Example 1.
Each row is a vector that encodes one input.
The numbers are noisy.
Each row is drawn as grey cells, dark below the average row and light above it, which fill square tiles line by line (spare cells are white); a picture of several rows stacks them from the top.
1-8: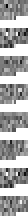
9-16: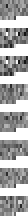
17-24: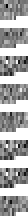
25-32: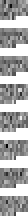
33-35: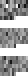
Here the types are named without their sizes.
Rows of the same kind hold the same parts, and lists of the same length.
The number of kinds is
2.
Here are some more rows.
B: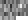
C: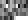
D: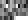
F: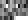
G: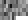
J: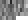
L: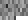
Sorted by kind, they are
B, G, J, L
C, D, F

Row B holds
three true/false values.
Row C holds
a fixed value.
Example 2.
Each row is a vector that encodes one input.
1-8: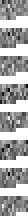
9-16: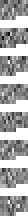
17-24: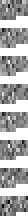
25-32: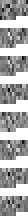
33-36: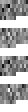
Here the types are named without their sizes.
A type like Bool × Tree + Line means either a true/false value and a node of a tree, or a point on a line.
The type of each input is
Line.
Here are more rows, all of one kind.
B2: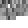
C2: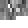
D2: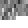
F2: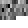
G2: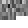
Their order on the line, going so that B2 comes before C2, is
F2, G2, D2, B2, C2.
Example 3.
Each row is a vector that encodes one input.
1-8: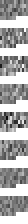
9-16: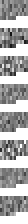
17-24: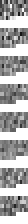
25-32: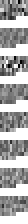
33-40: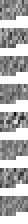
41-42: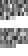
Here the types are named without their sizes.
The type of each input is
Circle.
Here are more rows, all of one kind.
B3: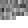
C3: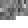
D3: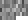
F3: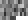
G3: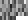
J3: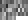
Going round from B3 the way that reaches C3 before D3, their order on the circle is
B3, F3, C3, J3, D3, G3.
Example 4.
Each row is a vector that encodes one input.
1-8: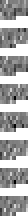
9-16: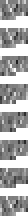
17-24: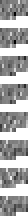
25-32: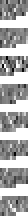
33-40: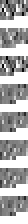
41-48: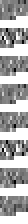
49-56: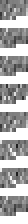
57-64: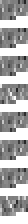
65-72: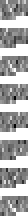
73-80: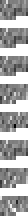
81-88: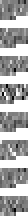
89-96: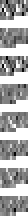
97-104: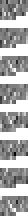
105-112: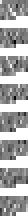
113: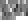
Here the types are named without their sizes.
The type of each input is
Bool × Bool × Bool + Unit.
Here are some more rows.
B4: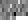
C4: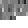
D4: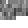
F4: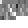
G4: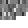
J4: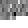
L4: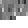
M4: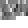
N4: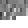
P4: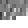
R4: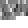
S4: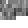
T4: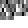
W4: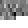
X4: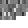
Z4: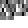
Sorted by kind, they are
B4, C4, D4, F4, G4, J4, L4, M4, N4, P4, R4, S4, W4, X4
T4, Z4

